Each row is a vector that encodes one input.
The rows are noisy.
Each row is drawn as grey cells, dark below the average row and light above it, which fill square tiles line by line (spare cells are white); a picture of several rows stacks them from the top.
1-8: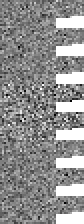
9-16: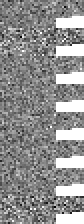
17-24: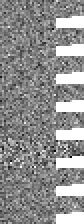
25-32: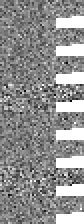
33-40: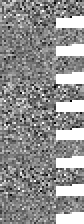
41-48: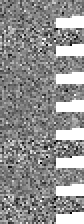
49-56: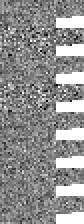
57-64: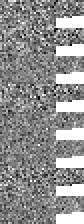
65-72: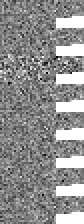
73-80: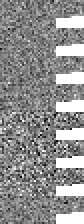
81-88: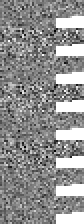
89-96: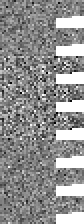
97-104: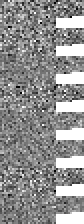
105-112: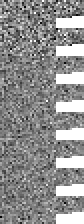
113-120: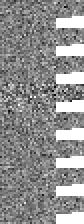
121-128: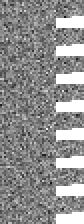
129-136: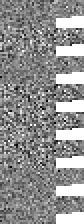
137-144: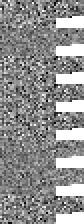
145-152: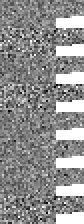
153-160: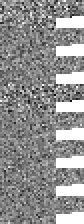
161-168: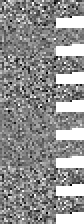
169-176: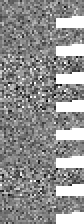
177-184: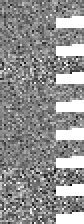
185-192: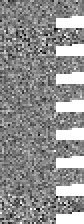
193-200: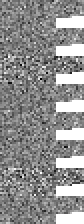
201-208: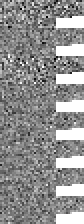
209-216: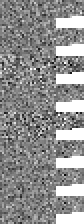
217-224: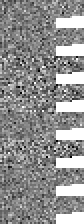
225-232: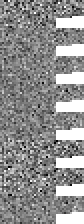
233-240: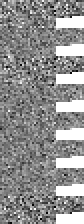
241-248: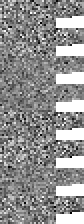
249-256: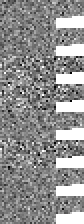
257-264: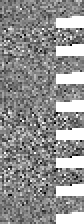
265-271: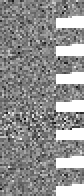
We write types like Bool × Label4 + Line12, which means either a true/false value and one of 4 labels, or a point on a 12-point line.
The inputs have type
Circle11 × Circle11 + Line7 × Tree8 × (Tree13 + Unit).
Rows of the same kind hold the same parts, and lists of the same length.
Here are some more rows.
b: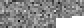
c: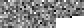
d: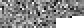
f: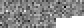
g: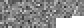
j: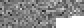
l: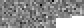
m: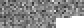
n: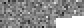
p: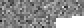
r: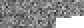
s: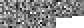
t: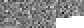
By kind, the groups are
b, f, g, j, m, n, p, r, t
c, d, s
l

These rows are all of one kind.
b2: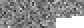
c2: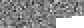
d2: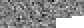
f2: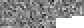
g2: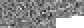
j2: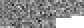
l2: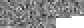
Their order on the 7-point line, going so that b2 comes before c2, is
b2, j2, l2, g2, f2, d2, c2.
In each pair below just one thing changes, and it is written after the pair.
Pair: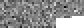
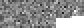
the node of one of the two trees
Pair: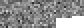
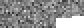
the place on the 7-point line
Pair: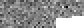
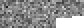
the node of one of the two trees
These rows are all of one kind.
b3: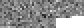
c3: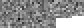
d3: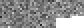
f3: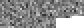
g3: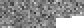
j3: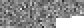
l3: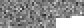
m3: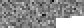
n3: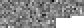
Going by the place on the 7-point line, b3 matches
f3, j3 and l3.
